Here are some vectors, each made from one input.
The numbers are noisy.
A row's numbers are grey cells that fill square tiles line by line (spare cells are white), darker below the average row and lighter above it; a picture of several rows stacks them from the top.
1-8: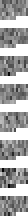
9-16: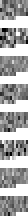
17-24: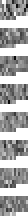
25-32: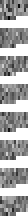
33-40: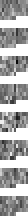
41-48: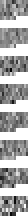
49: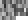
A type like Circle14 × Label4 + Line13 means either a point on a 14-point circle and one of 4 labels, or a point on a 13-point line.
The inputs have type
List2(Line5).
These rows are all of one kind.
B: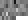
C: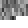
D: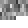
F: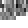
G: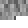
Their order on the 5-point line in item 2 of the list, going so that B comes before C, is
D, G, B, F, C.
